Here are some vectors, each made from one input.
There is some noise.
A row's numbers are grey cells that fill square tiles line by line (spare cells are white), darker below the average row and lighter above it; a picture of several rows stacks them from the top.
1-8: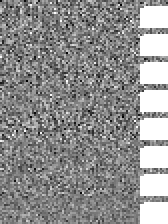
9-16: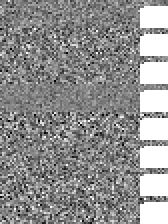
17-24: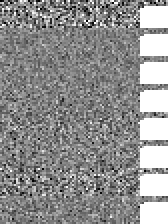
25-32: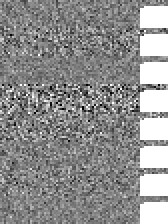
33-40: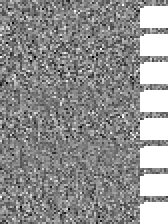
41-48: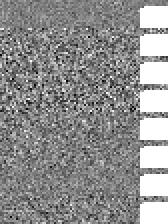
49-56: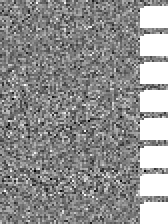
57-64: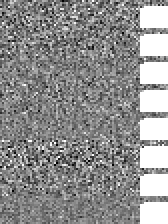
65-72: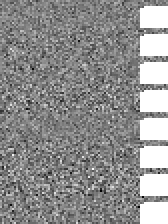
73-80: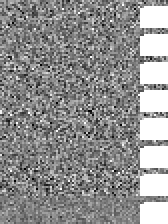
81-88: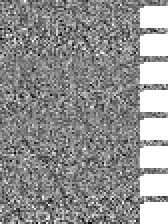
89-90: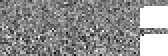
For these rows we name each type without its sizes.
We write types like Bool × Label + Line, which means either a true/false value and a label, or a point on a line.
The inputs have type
(Label + Line) × Tree.
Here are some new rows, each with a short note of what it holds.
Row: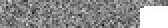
a point on a line and a node of a tree
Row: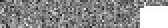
a point on a line and a node of a tree
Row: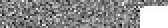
a label and a node of a tree
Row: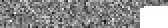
a label and a node of a tree
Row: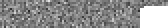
a label and a node of a tree
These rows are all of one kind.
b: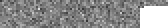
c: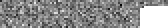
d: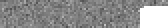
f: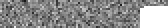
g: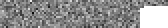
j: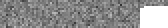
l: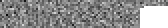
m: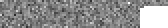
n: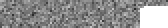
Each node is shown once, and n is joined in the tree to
g.
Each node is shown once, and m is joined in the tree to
b.
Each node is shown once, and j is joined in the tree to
c and f.
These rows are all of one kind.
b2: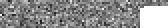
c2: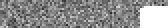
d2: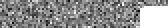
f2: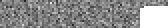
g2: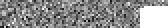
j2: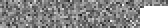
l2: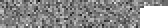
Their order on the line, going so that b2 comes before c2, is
d2, g2, b2, f2, j2, l2, c2.
